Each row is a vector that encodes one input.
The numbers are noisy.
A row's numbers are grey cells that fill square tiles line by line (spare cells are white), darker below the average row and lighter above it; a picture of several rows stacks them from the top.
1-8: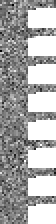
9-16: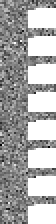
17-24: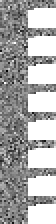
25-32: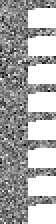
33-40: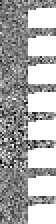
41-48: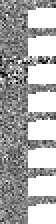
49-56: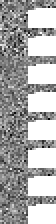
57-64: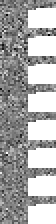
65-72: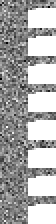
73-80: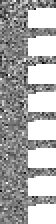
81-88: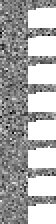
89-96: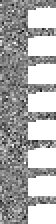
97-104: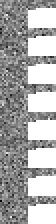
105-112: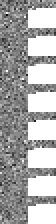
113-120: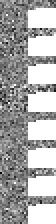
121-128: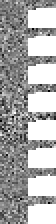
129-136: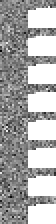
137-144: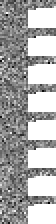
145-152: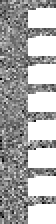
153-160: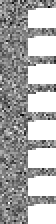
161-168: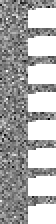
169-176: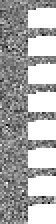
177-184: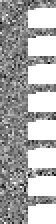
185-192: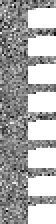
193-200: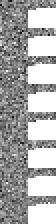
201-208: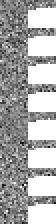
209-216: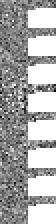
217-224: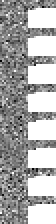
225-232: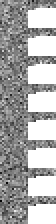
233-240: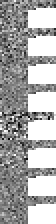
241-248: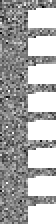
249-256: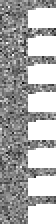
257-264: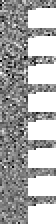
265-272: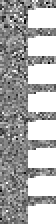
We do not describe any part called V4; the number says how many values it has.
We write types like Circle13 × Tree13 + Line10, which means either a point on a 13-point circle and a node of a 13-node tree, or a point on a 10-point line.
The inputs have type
(Bool × Circle5 + Tree10) × (Line8 + V4).
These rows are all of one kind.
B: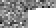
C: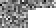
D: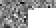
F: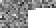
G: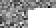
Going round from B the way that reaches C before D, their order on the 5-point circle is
B, C, D, G, F.
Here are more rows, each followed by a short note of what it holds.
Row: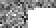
a point on a 5-point circle, a true/false value and a value of V4
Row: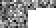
a point on a 5-point circle, a point on an 8-point line and a true/false value
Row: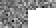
a point on a 5-point circle, a point on an 8-point line and a true/false value
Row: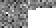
a point on a 5-point circle, a point on an 8-point line and a true/false value
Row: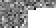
a point on an 8-point line and a node of a 10-node tree
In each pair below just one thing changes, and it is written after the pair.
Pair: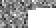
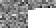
the place on the 5-point circle
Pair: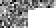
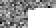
the value of V4
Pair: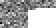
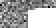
the value of V4
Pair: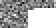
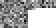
the place on the 5-point circle
